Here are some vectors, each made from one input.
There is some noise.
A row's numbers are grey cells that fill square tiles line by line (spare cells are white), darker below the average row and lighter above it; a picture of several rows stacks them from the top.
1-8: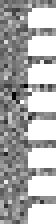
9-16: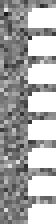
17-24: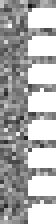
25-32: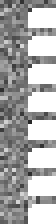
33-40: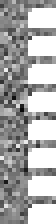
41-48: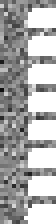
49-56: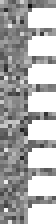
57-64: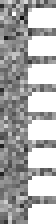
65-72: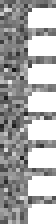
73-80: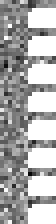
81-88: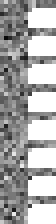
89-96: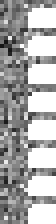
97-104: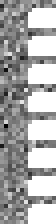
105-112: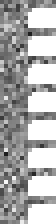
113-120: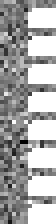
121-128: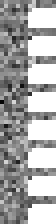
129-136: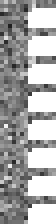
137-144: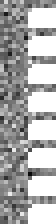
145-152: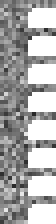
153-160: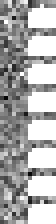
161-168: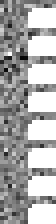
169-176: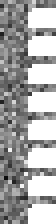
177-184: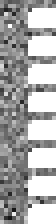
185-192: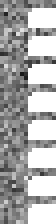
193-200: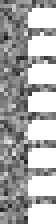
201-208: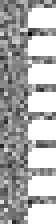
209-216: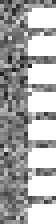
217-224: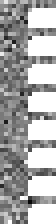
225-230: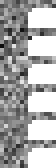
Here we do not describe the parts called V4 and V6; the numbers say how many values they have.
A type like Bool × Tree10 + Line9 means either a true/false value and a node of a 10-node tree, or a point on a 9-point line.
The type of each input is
(Bool × Bool × Bool + Unit) × V4 + (Circle5 + V6) × Line5.
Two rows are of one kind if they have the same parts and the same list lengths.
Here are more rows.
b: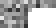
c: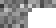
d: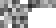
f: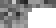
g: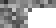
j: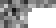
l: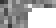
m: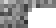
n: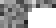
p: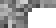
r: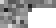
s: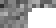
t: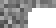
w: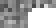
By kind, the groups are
b, j, p
c, f, m, n, s, t, w
d, r
g, l

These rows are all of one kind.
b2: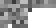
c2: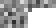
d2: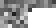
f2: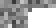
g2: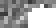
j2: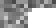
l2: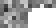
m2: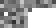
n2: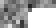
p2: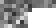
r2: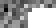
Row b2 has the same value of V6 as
f2 and g2.
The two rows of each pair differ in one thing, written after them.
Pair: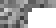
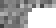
the value of V4
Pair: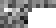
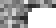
one of the three true/false values
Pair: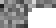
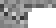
the value of V4
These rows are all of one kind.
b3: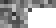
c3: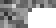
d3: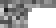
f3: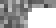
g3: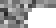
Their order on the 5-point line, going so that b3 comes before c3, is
b3, c3, d3, f3, g3.
